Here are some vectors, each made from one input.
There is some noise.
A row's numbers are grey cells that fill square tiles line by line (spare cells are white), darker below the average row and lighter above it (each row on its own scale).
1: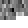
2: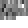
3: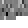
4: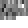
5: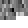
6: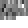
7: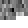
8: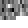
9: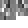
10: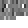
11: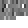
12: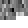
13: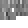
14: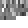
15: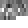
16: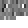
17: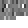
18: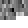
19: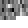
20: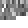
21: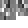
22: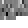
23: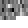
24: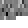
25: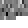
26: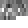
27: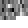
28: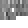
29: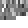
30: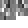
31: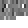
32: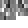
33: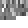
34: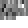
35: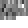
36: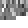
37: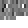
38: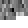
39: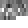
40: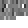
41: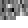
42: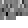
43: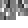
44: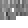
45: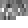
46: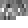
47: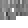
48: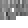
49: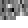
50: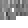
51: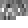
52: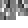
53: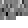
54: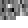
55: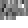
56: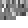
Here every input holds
a point on a 9-point circle.
